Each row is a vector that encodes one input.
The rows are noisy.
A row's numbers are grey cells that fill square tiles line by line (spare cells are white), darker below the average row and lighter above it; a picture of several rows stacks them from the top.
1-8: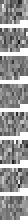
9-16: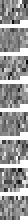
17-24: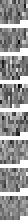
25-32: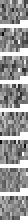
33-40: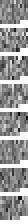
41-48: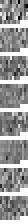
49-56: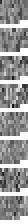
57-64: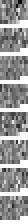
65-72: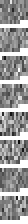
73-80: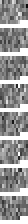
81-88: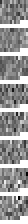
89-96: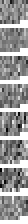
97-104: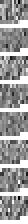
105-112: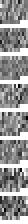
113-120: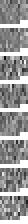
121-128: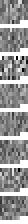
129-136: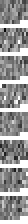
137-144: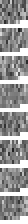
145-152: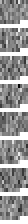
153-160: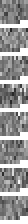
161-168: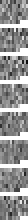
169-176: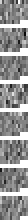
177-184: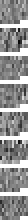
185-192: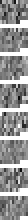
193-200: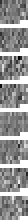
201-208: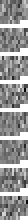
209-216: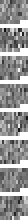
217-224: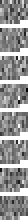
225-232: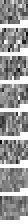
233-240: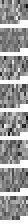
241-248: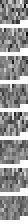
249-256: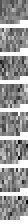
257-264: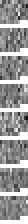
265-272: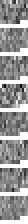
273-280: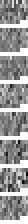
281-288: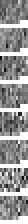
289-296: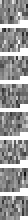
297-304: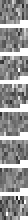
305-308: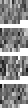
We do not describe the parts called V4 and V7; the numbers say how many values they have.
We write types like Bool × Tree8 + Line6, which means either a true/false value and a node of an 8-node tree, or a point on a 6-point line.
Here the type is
(Circle13 + Unit) × Line8 + V4 × V7.
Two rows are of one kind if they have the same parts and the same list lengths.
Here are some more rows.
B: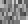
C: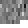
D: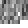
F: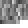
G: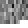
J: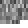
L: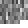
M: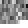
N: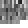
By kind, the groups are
B, D, F, M, N
C, G, J
L

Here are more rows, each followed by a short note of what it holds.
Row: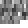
a value of V4 and a value of V7
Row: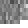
a point on an 8-point line
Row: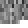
a point on a 13-point circle and a point on an 8-point line
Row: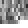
a value of V4 and a value of V7
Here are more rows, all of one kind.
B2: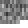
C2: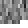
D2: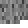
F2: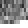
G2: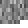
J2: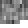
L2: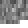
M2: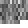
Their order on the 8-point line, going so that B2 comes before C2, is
G2, D2, B2, M2, J2, F2, L2, C2.
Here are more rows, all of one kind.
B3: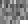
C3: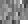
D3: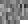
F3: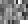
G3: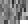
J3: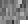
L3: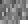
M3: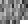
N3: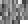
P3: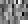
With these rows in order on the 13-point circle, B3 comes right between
C3 and D3.
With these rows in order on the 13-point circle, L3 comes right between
F3 and P3.
